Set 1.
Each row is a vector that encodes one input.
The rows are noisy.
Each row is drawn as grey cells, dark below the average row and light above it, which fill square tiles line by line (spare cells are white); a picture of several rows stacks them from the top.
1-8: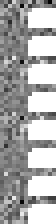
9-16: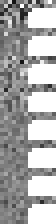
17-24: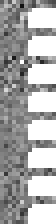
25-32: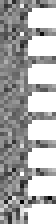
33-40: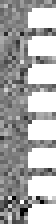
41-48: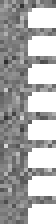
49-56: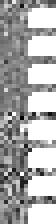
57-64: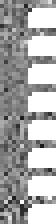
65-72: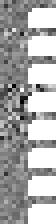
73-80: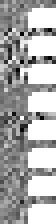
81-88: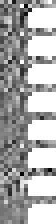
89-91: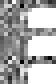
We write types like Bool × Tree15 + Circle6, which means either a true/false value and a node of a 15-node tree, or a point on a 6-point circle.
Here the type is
Bool × Circle11 + Unit.
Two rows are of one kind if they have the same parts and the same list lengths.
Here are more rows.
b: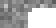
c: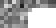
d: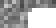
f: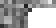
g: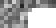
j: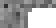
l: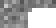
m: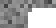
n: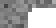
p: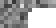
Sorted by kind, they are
b, c, d, g, j, l, m, n, p
f

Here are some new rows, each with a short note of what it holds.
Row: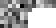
a fixed value
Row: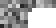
a fixed value
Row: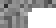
a point on an 11-point circle and a true/false value
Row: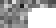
a point on an 11-point circle and a true/false value
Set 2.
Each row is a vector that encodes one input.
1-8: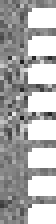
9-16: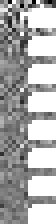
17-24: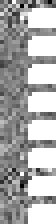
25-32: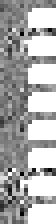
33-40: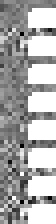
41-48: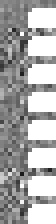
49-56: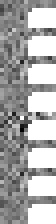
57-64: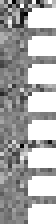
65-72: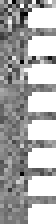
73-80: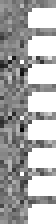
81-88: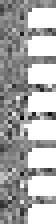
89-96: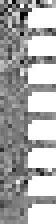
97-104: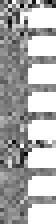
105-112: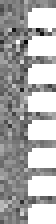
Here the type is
List2(Line5).
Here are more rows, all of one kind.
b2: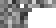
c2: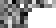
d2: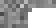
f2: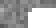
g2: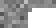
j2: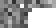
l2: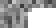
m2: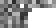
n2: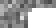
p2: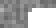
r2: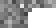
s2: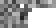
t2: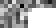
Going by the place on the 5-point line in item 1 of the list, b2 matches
f2, m2, p2 and t2.
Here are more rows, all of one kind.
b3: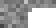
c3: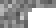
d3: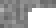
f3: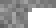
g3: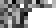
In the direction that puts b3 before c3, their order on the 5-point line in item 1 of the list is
b3, f3, d3, c3, g3.
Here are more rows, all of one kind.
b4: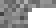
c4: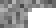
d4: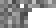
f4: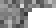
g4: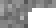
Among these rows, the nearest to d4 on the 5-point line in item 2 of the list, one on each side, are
f4 and g4.
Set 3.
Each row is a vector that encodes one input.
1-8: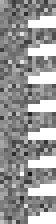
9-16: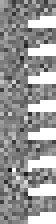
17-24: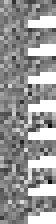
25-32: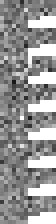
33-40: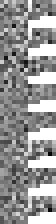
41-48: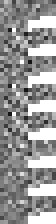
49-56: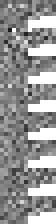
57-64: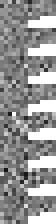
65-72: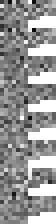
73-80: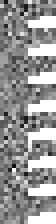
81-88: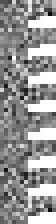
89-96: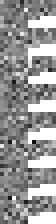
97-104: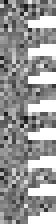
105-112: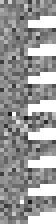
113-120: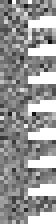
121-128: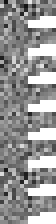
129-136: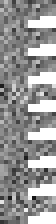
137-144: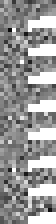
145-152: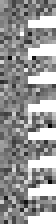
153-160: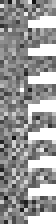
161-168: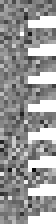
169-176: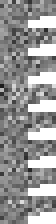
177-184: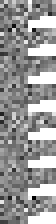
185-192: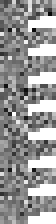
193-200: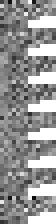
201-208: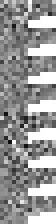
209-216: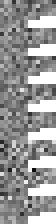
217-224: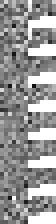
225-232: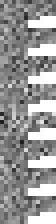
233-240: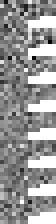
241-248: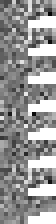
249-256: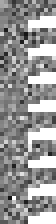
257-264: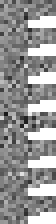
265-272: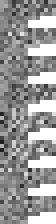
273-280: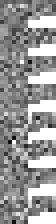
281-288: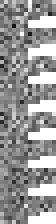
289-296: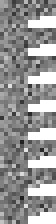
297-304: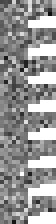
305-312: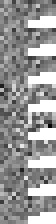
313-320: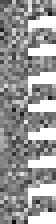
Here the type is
Label6 + Tree9.
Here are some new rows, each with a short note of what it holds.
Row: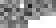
a node of a 9-node tree
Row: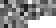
one of 6 labels
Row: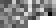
one of 6 labels
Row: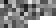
one of 6 labels
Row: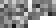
one of 6 labels
